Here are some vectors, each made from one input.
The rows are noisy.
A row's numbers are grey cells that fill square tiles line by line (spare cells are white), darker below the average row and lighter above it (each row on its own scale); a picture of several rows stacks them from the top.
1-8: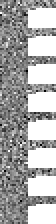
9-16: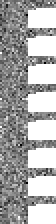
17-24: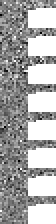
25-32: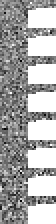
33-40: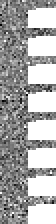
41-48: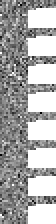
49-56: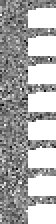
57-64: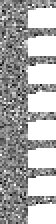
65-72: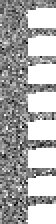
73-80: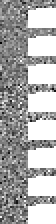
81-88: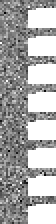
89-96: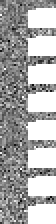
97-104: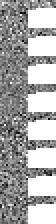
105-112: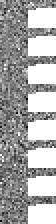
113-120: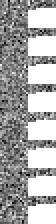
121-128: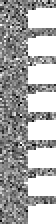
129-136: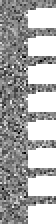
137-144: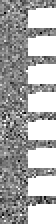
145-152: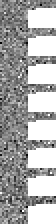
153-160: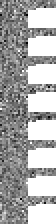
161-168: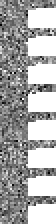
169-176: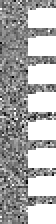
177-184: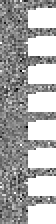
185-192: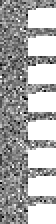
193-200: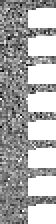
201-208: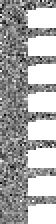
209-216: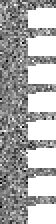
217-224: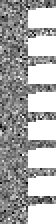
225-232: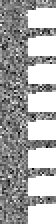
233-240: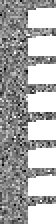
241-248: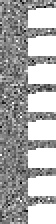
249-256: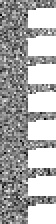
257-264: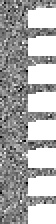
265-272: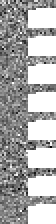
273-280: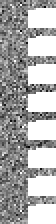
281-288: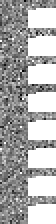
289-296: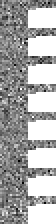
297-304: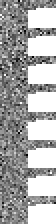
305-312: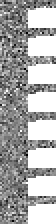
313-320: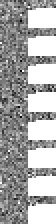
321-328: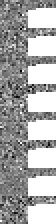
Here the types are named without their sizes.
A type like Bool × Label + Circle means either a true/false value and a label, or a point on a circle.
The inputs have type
Bool × Circle × (Circle + Unit).
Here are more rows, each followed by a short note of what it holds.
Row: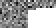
a point on a circle and a true/false value
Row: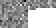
a point on each of two circles and a true/false value
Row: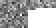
a point on each of two circles and a true/false value
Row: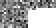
a point on a circle and a true/false value
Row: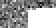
a point on a circle and a true/false value
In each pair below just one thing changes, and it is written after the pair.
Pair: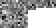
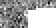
the true/false value
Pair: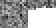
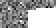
the place on the circle
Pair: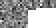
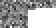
the place on the circle
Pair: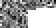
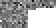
the true/false value
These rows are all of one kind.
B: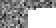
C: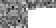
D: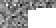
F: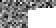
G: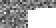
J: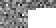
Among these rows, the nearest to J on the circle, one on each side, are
D and G.
